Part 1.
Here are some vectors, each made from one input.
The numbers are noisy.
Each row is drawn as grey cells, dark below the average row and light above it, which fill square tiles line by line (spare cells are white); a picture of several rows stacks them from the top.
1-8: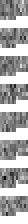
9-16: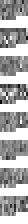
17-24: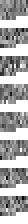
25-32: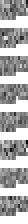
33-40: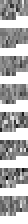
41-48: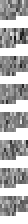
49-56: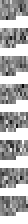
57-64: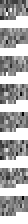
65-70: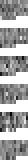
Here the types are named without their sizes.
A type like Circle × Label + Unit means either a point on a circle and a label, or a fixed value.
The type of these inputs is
Bool × Bool × Bool × Bool × Tree.
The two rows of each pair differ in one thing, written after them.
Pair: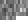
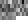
one of the four true/false values
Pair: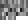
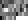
one of the four true/false values
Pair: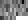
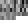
the node of the tree
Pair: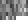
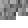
the node of the tree
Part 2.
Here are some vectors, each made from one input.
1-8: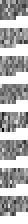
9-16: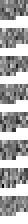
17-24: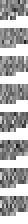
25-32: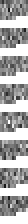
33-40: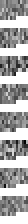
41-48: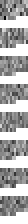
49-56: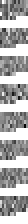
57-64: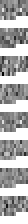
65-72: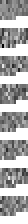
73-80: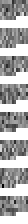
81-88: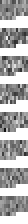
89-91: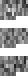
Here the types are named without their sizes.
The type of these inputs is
Label + Line × Line.
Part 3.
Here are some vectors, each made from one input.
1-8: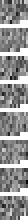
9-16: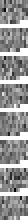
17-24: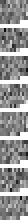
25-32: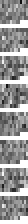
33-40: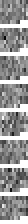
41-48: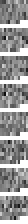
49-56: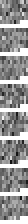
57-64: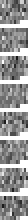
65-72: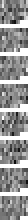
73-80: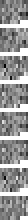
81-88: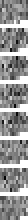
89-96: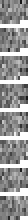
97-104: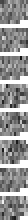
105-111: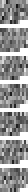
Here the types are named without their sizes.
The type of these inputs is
Circle + Line.
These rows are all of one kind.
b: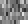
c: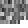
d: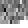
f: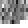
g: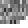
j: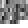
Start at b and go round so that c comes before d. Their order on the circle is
b, f, j, c, d, g.
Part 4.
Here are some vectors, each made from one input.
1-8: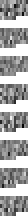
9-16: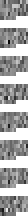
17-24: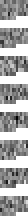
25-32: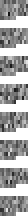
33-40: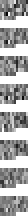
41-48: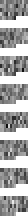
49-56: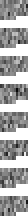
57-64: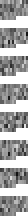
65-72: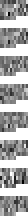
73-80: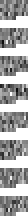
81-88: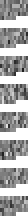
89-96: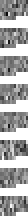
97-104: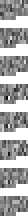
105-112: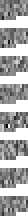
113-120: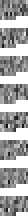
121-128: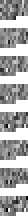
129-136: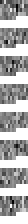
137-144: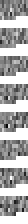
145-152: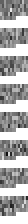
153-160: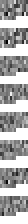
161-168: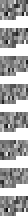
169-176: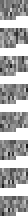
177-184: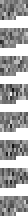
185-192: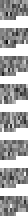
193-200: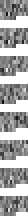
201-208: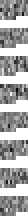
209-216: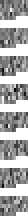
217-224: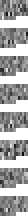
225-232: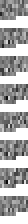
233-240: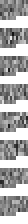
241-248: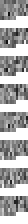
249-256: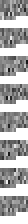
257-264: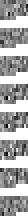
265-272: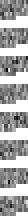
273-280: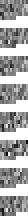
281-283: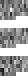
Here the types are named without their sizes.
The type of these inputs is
Bool × Bool × Bool × Bool + Tree.
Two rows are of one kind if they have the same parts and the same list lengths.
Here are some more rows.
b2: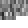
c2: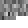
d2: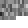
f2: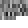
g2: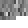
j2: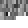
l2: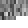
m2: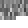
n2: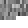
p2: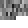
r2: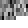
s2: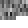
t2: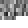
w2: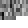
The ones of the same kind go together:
b2, c2, d2, g2, l2, n2, r2, w2
f2, j2, m2, p2, s2, t2

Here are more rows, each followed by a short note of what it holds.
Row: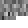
four true/false values
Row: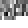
a node of a tree
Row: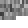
four true/false values
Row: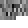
a node of a tree
